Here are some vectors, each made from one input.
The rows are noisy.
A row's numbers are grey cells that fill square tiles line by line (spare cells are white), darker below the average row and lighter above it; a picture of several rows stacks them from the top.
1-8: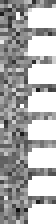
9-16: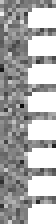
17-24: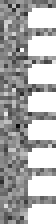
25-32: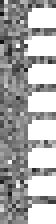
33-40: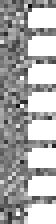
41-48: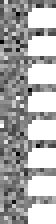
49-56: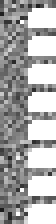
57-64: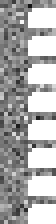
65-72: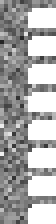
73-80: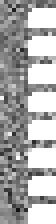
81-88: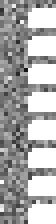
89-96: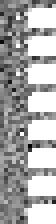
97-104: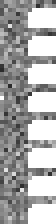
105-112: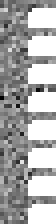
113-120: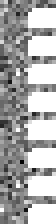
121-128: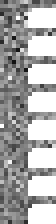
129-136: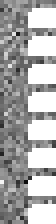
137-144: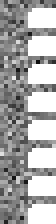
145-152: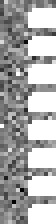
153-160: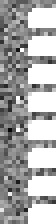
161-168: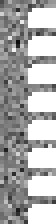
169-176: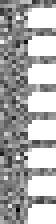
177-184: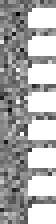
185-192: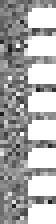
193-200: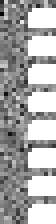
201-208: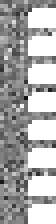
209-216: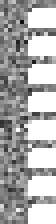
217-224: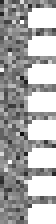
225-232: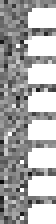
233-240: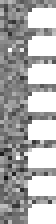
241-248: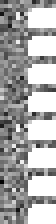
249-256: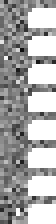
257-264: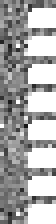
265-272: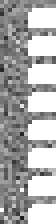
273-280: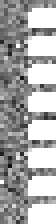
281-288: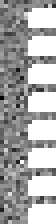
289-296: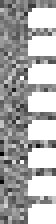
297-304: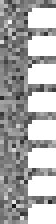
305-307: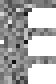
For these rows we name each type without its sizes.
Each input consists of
a point on a circle, together with a list of items, each either a point on a circle, or a point on a line.
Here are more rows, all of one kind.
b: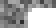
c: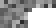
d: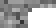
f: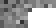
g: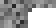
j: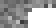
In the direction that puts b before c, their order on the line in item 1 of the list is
b, c, j, f, d, g.
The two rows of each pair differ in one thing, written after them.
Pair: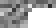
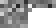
the place on the circle
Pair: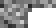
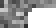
the place on the circle in item 2 of the list
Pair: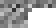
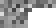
the place on the circle in item 2 of the list
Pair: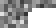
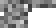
the place on the circle in item 2 of the list
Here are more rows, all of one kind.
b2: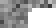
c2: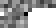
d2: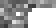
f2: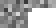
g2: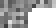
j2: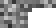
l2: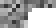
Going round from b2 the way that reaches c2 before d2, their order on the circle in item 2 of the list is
b2, l2, j2, c2, f2, d2, g2.
